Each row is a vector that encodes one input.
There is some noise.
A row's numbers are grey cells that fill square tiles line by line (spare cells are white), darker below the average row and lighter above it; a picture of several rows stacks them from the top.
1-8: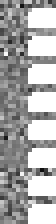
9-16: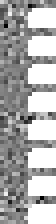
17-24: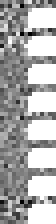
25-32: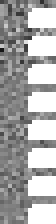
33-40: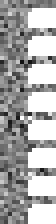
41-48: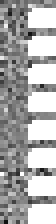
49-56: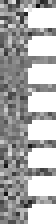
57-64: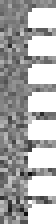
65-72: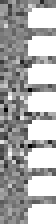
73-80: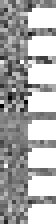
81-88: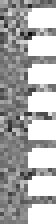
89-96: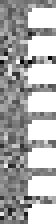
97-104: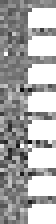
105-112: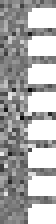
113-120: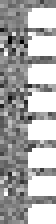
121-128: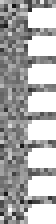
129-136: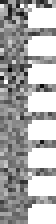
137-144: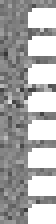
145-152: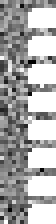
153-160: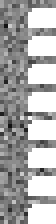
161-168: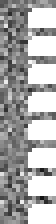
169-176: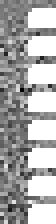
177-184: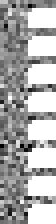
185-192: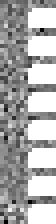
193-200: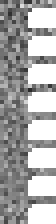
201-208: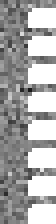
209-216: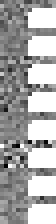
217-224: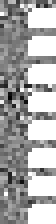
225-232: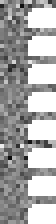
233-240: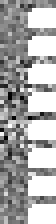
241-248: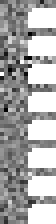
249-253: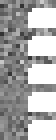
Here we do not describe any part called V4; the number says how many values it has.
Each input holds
a list of up to two items, each a true/false value and a value of V4.
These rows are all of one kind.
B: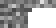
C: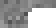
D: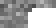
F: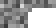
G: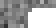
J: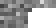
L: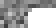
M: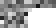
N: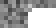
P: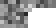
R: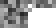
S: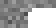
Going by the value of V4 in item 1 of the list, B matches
F, G, L and N.
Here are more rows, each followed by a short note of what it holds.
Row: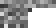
the empty list
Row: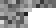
a list of one item
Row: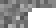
a list of one item
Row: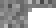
a list of two items
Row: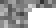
a list of two items
